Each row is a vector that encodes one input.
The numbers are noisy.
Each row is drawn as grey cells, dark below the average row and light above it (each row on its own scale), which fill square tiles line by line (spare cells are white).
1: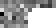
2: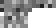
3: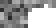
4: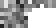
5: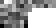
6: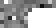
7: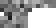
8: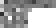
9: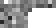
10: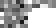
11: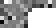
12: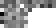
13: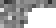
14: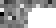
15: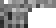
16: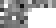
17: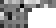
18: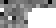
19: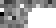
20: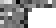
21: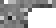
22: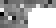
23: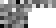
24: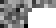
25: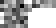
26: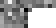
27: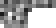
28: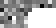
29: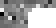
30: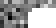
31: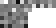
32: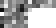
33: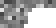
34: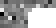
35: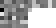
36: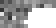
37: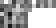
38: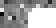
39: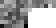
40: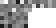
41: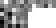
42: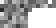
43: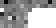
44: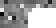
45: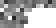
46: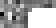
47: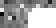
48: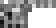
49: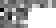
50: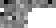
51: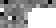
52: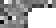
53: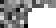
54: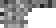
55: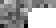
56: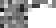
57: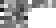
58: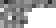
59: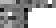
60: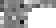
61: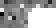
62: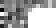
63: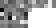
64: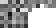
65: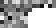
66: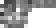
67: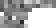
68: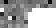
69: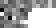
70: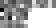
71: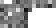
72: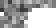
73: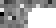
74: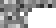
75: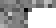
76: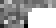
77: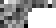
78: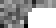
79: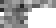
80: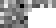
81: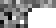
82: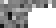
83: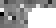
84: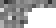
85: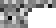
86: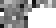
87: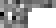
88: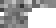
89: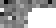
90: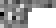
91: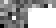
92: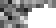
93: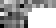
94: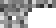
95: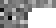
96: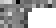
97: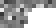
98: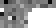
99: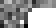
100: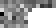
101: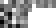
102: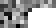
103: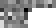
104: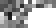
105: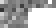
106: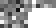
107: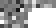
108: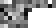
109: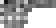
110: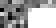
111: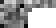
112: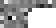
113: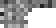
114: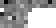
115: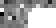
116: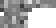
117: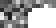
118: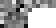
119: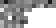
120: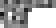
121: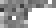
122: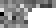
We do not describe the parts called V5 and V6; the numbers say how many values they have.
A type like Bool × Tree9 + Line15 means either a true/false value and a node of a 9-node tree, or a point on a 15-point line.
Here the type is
Bool × (Tree7 × V6 + Unit) × V5.
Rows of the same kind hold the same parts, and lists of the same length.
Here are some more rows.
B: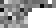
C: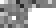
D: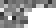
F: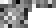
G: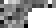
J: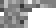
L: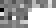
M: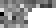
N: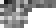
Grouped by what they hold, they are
B, C, F, G, J, L
D, M, N

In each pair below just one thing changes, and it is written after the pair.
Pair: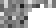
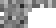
the node of the tree
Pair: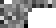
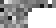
the value of V6
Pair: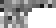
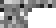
the value of V6
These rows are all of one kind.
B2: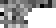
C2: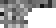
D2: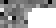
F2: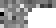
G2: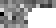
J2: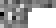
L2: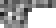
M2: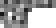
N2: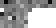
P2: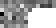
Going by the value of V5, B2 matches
C2, F2, G2 and P2.
